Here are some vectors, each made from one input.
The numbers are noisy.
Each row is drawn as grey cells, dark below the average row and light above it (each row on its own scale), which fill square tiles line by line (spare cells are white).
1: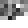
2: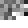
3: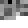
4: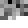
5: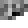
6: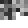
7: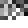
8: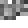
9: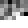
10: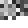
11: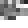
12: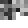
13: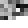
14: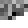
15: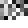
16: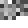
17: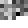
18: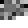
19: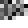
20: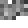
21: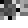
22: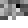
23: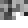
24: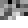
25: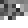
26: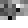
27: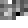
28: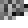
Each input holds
a point on each of two 3-point lines.
